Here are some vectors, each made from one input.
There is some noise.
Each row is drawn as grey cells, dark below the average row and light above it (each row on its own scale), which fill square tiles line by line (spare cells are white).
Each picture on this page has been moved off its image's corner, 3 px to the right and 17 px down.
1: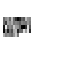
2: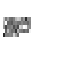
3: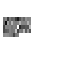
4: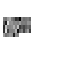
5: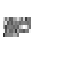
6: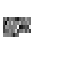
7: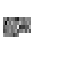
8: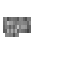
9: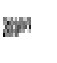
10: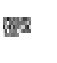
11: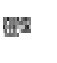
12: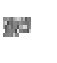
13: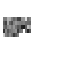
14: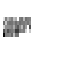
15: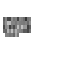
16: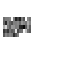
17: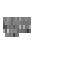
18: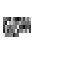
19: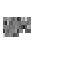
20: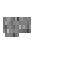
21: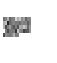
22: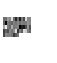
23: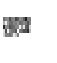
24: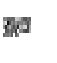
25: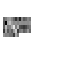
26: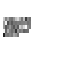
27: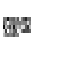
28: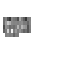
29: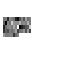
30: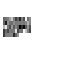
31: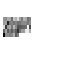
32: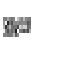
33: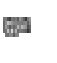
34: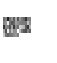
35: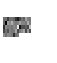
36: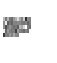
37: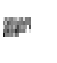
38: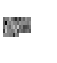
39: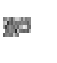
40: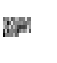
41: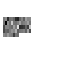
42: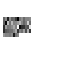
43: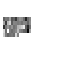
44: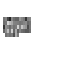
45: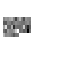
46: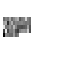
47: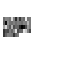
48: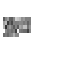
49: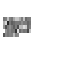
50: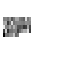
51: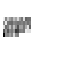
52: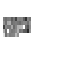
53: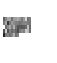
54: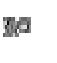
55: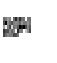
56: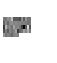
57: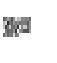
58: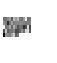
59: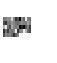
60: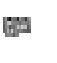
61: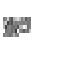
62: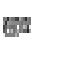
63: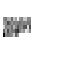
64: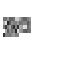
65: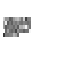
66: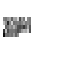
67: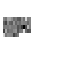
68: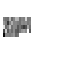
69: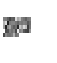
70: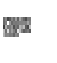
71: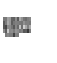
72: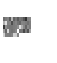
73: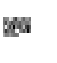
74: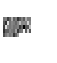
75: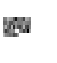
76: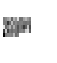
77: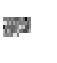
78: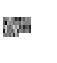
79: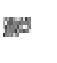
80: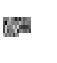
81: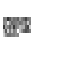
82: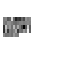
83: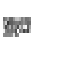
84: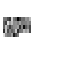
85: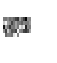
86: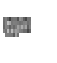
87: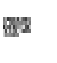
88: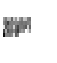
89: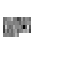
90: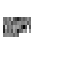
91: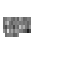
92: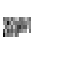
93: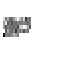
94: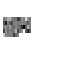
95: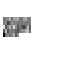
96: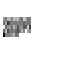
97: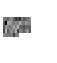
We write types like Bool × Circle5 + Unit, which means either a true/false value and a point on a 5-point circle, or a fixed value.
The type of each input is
Bool × (Label7 + Line4).
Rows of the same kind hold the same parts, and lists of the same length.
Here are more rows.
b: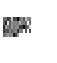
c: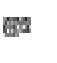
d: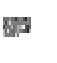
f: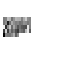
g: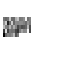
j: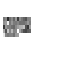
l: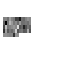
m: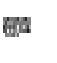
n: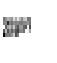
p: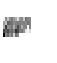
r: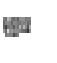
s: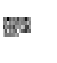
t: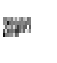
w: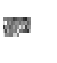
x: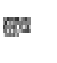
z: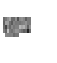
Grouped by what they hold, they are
b, c, d, j, l, m, r, s, w, x, z
f, g, n, p, t

